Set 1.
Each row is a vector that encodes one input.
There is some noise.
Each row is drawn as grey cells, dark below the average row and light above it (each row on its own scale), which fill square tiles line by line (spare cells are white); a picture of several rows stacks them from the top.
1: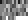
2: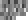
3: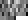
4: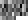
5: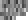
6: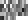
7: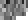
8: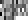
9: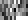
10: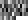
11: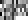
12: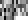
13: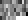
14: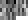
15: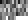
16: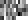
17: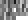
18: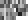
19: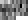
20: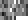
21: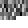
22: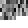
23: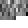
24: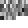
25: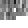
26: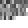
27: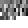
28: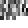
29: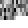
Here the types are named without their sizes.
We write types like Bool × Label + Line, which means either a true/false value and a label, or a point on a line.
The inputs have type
Tree.
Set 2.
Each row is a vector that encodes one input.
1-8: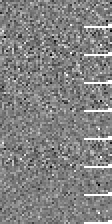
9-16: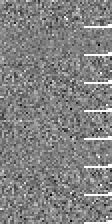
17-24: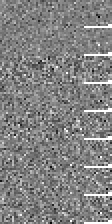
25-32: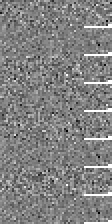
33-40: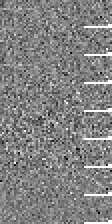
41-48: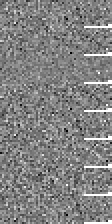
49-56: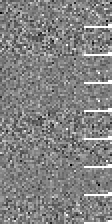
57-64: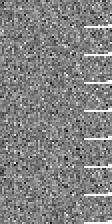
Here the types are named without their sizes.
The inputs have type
Bool × Bool × Bool + Unit.
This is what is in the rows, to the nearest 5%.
About 10% of them hold a fixed value. The rest hold three true/false values.
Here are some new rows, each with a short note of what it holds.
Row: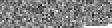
a fixed value
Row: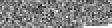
a fixed value
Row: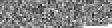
a fixed value
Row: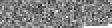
a fixed value
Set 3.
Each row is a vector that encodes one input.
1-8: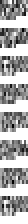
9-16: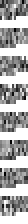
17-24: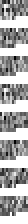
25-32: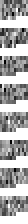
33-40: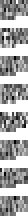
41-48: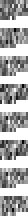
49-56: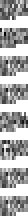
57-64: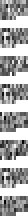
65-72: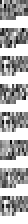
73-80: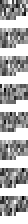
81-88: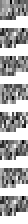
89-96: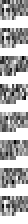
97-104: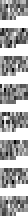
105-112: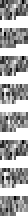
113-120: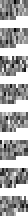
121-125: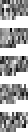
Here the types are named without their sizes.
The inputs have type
Label.
